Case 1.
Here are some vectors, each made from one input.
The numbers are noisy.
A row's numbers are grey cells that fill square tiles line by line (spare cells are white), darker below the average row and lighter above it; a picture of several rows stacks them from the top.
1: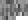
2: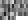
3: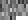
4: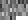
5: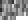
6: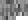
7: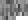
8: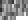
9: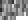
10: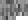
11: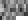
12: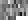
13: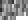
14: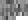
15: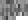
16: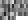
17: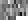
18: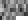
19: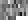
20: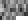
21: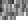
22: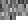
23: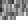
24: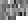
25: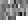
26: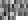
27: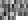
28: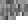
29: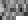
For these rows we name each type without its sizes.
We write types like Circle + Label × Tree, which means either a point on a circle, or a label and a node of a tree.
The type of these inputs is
Circle.
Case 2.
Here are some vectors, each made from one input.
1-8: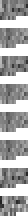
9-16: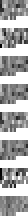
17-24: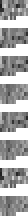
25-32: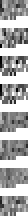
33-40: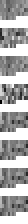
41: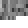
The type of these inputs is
Line5.
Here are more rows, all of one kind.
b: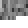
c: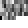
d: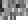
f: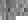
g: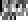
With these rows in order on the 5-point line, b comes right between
c and f.
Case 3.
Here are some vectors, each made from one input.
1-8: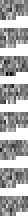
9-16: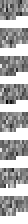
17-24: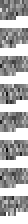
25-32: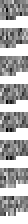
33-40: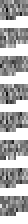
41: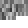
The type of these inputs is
Circle9.
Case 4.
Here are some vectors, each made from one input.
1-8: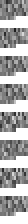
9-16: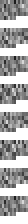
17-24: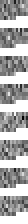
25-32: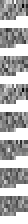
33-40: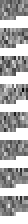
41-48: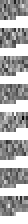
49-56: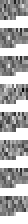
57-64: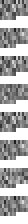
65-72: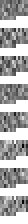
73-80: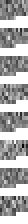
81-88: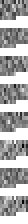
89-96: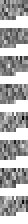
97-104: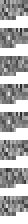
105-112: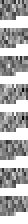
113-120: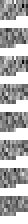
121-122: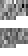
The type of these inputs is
Line7.
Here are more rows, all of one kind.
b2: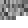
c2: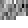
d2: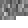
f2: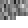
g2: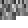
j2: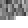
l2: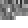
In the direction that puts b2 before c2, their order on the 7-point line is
g2, f2, d2, j2, l2, b2, c2.
